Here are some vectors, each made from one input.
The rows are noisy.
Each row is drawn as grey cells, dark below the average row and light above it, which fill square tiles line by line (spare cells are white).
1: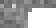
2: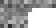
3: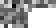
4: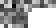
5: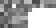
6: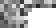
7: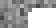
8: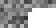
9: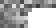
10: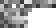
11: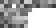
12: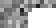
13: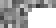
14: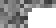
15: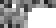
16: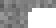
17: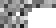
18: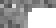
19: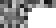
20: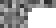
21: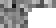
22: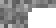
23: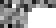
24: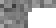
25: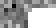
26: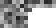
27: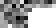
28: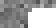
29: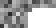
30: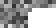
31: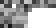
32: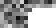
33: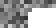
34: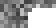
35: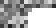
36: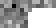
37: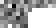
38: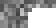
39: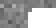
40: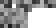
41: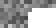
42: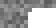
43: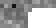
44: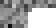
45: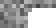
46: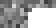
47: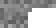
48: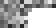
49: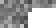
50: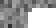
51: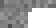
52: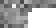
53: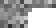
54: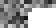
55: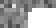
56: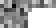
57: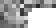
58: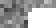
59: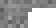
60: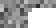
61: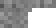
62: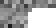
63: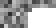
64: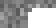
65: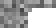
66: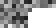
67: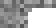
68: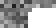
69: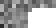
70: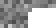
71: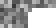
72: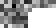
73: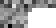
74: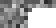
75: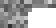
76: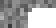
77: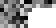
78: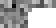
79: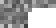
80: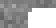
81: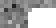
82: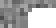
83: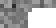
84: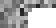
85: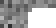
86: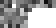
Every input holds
a list of up to two points on a 5-point circle.
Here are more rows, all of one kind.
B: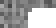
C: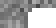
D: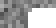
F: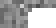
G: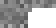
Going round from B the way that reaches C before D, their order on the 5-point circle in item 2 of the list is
B, F, C, D, G.
